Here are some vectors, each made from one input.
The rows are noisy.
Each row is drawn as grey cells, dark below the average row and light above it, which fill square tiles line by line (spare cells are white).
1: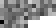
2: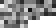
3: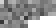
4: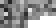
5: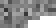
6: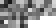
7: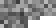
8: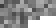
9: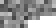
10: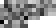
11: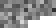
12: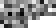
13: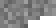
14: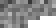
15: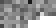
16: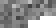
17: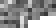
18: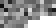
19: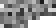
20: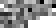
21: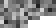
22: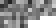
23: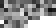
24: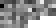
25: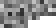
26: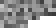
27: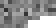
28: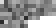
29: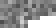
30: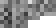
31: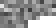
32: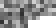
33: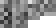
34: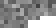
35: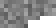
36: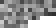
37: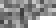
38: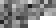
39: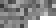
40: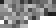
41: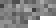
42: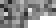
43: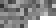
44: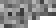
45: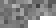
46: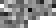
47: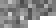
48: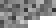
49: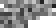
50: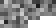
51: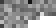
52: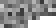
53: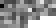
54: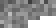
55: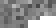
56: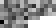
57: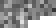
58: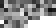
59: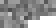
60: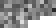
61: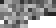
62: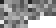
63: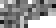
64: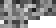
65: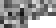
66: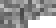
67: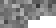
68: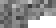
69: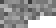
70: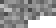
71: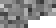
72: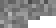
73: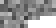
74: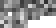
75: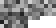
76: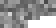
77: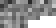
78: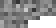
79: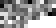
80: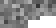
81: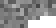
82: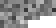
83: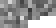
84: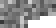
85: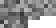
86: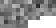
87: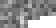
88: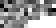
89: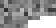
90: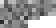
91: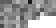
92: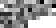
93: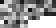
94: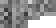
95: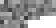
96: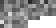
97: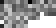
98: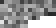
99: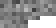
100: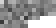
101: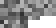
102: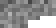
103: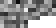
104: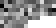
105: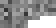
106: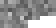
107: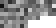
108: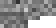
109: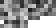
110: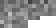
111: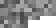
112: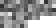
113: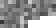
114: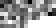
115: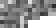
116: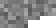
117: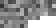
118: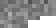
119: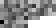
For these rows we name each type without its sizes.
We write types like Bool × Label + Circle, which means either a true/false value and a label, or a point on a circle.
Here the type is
Tree.
